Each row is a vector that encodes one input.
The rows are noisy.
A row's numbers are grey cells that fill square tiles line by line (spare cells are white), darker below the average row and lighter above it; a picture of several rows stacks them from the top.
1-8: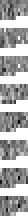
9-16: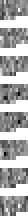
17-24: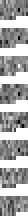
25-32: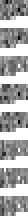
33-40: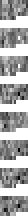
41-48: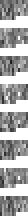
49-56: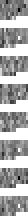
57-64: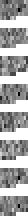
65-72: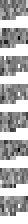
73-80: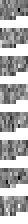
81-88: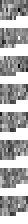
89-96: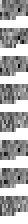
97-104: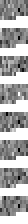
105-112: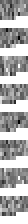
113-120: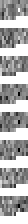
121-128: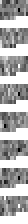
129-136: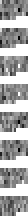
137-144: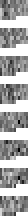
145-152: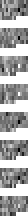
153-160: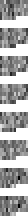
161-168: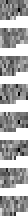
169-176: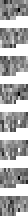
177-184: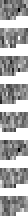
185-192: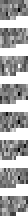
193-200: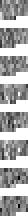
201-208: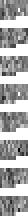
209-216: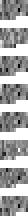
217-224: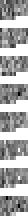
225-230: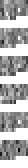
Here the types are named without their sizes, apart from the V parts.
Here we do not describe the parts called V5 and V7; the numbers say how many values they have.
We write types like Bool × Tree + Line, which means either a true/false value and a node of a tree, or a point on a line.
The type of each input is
(Circle × (Tree + Unit) + Line × Line × V7) × V5.
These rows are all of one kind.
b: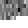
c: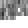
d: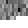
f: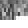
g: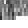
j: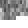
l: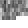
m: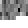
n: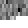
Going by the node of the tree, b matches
c and l.
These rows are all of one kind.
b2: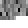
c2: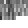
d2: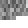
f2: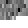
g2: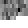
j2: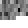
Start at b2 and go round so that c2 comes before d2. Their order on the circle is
b2, g2, j2, c2, f2, d2.
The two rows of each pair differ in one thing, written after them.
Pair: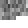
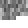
the place on the circle
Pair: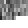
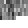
the node of the tree
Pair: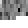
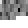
the node of the tree
